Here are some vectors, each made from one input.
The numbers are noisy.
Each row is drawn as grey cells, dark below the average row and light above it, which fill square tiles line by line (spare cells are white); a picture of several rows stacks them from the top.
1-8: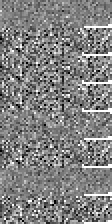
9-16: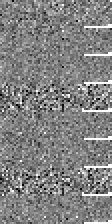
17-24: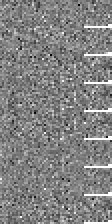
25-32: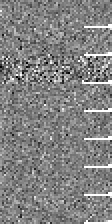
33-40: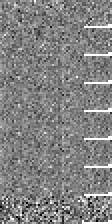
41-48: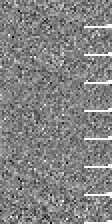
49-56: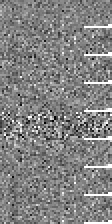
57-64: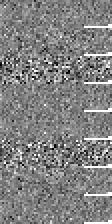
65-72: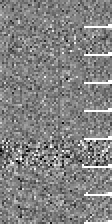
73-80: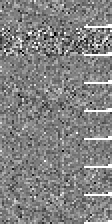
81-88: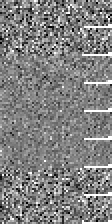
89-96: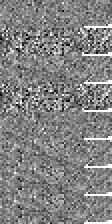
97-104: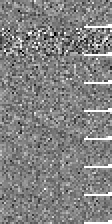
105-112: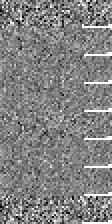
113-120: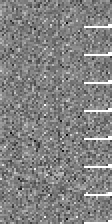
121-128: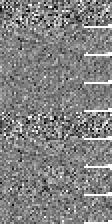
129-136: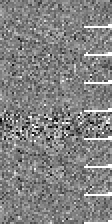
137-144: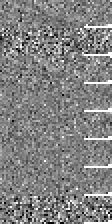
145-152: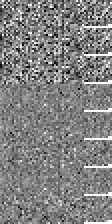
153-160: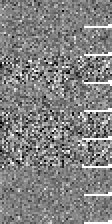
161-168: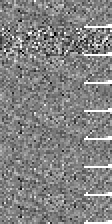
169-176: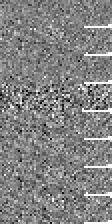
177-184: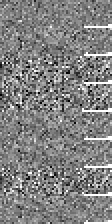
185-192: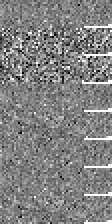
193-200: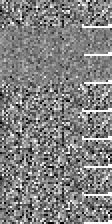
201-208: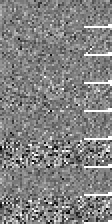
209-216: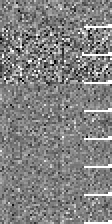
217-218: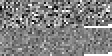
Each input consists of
either a node of a 9-node tree, or a list of up to two items, each one of 9 labels, a point on a 4-point line and a true/false value.
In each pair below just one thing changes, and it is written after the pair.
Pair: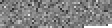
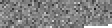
the true/false value in item 2 of the list
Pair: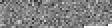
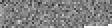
the true/false value in item 2 of the list
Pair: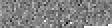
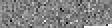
the true/false value in item 2 of the list
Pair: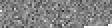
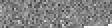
the place on the 4-point line in item 2 of the list
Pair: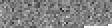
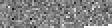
the true/false value in item 1 of the list
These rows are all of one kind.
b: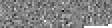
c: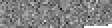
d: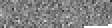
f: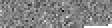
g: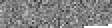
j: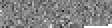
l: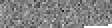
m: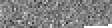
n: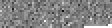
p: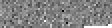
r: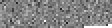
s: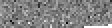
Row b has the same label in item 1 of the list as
p and s.
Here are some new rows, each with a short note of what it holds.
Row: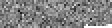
a list of one item
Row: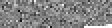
a list of one item
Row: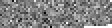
a list of one item
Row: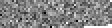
a list of one item
